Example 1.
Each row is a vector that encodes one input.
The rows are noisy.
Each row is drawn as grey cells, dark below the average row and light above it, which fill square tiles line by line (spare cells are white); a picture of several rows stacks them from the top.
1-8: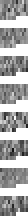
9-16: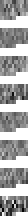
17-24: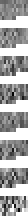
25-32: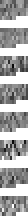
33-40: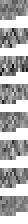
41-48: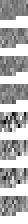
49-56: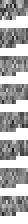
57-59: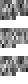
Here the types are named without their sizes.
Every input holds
either a fixed value, or a label and a true/false value.
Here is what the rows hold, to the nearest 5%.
About 5% of them hold a fixed value. The rest hold a label and a true/false value.
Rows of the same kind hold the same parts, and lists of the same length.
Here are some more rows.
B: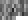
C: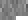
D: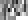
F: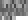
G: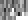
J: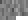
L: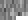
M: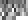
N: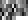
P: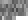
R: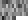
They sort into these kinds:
B, C, F, G, J, L, M, N, P, R
D

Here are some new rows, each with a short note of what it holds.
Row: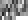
a fixed value
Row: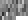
a fixed value
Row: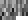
a fixed value
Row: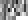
a fixed value
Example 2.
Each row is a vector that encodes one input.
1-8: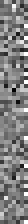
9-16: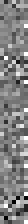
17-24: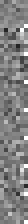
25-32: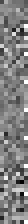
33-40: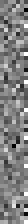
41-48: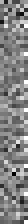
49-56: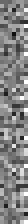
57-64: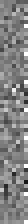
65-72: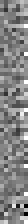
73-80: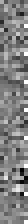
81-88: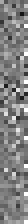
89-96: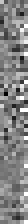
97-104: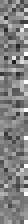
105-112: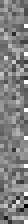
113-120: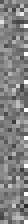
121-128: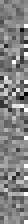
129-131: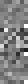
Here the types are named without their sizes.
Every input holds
a point on a line, together with either a fixed value, or a node of a tree.
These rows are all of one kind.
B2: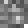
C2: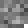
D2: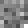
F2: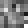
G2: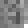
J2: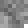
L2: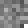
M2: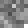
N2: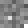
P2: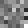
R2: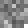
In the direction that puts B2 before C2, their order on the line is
B2, P2, C2, D2, F2, N2, J2, L2, M2, R2, G2.
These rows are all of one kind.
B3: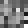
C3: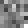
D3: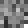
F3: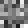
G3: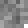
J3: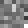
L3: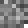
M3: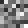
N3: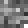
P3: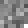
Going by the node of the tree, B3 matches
F3 and P3.
